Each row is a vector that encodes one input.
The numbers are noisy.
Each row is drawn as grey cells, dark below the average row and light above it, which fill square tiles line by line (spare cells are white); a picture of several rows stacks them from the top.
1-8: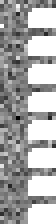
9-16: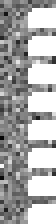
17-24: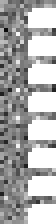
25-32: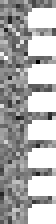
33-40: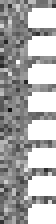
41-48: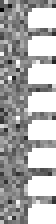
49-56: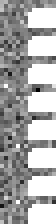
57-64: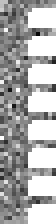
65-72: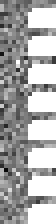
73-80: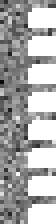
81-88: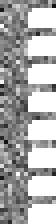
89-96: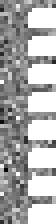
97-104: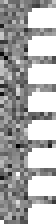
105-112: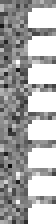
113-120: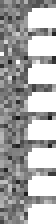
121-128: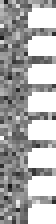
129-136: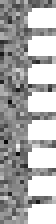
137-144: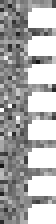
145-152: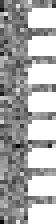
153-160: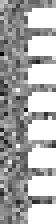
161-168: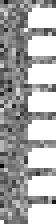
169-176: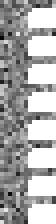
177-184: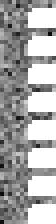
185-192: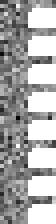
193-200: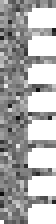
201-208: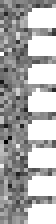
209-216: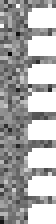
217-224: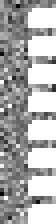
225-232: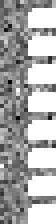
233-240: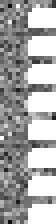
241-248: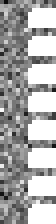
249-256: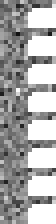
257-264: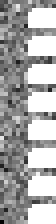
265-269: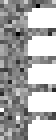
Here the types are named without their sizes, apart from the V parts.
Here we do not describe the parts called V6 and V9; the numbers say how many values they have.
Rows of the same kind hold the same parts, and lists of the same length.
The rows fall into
4 kinds.
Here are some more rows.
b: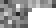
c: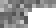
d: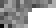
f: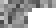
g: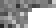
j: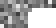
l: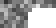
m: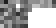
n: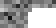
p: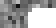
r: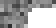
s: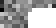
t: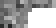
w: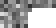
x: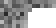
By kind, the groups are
b, j, m, s, w
c, d, n, r, x
f, g, p, t
l

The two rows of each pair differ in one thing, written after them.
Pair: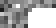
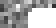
the value of V9
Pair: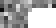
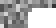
the value of V6
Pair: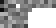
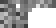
the true/false value
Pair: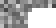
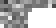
the value of V9
